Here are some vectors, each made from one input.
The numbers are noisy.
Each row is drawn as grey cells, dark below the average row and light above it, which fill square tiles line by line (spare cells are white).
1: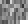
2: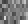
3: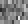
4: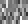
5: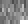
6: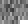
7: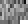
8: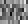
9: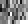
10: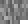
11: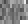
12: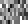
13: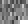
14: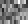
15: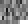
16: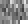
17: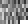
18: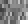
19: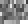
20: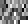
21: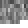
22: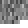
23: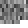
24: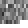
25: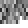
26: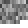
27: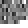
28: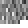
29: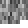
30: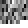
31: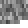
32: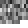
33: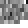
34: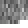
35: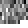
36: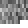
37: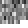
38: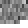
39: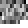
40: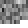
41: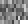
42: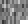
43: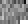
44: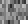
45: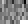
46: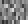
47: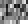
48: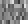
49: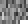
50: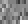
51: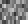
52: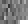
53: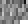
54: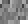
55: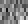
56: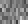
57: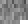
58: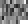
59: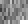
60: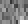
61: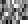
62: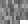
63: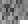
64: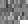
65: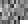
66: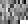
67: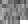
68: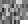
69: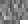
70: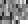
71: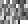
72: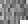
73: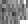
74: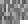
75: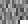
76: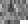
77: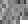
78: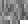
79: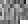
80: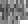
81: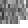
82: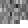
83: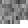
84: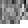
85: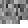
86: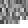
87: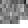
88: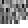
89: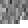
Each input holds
a list of up to two points on an 11-point circle.
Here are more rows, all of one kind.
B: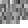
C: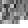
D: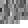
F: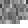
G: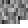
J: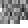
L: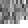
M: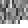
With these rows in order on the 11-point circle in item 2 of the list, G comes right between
B and M.
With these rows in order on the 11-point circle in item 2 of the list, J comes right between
D and F.
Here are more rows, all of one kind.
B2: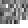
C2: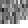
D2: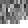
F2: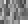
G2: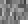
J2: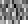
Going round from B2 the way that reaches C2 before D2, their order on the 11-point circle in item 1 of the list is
B2, C2, J2, F2, G2, D2.
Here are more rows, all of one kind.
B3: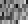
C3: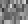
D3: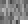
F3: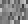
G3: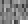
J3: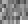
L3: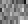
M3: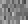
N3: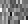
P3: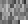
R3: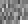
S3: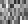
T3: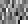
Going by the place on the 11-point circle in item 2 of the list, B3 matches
J3, M3 and R3.
